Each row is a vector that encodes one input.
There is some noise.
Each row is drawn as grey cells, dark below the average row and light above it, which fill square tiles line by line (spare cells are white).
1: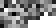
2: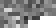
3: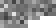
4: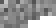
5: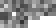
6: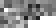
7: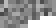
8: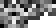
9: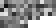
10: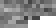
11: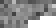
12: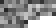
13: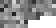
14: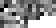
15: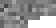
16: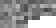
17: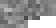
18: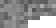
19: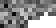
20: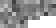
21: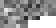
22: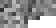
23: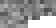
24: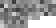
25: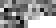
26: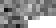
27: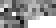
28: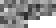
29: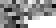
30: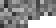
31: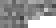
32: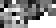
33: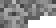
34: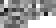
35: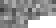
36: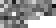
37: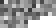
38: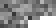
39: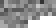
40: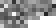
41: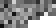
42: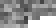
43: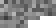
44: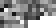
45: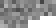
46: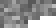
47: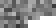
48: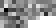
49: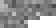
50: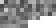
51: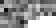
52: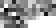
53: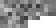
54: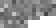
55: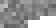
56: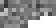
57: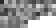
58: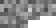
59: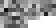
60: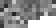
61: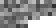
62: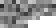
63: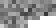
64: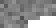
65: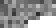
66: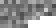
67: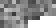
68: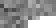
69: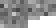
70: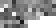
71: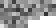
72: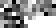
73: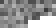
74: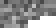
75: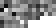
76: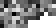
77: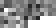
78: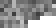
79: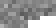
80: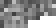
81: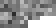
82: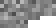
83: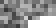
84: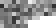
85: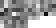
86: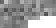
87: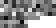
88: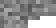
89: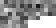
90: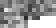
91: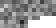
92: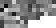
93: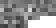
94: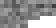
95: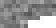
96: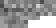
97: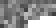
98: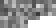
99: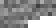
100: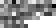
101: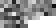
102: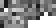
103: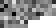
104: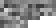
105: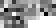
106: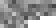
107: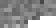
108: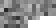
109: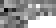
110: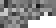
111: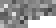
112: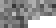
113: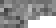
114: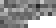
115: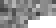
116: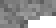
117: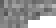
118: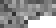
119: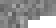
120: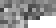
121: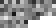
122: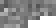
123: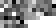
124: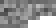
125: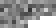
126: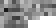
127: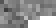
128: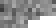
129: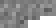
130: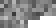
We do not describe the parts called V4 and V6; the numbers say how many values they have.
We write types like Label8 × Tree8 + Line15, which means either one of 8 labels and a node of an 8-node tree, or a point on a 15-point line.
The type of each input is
(Bool × V4 + V6) × Line5.
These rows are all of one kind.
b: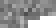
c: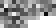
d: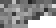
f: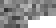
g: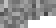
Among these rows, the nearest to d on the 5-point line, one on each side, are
b and f.
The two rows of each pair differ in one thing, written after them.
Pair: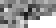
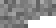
the value of V4
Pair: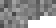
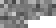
the true/false value
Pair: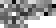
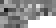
the place on the 5-point line
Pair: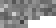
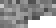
the place on the 5-point line
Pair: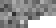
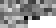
the place on the 5-point line
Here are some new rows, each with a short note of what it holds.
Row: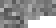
a point on a 5-point line, a true/false value and a value of V4
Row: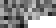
a point on a 5-point line and a value of V6
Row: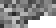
a point on a 5-point line and a value of V6
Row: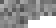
a point on a 5-point line and a value of V6
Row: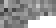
a point on a 5-point line and a value of V6
